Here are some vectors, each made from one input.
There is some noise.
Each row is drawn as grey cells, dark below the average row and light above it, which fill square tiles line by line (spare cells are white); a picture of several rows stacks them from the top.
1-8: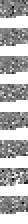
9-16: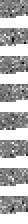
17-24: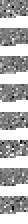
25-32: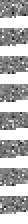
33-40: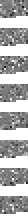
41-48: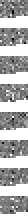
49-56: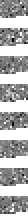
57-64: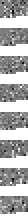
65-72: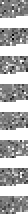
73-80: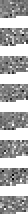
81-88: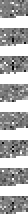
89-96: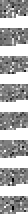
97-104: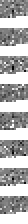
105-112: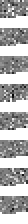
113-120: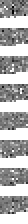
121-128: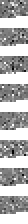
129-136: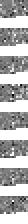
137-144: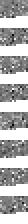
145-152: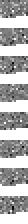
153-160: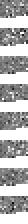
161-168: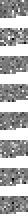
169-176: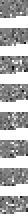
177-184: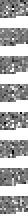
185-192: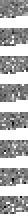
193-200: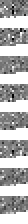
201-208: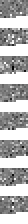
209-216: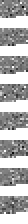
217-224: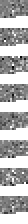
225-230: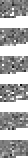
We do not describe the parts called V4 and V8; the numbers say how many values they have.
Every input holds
a true/false value and a value of V8, together with either one of 5 labels, or a point on a 6-point line and a value of V4.
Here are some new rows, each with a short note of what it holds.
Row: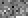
one of 5 labels, a true/false value and a value of V8
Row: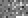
a point on a 6-point line, a true/false value, a value of V4 and a value of V8
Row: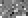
one of 5 labels, a true/false value and a value of V8
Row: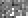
a point on a 6-point line, a true/false value, a value of V4 and a value of V8
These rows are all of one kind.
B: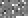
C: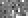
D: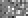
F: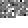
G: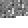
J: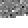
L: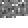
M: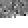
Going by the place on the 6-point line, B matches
D and L.
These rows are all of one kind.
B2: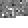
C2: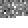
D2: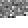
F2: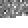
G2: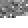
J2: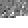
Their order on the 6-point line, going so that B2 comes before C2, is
F2, G2, J2, B2, C2, D2.
